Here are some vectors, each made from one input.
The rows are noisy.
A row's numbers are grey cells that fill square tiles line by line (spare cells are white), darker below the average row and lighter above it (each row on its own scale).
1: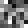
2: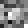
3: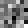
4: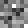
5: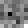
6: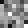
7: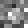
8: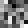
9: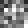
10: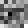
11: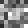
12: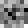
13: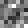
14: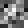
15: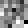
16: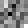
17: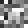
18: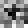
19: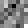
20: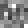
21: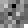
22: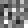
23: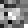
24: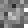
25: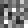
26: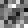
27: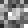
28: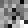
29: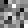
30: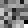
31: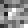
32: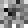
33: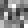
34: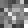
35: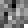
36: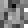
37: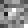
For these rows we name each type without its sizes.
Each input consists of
a point on each of two lines and three true/false values.
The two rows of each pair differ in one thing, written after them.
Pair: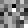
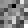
the place on one of the two lines
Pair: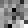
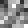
the place on one of the two lines
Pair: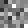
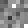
the place on one of the two lines
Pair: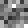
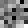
one of the three true/false values
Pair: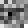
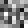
the place on one of the two lines
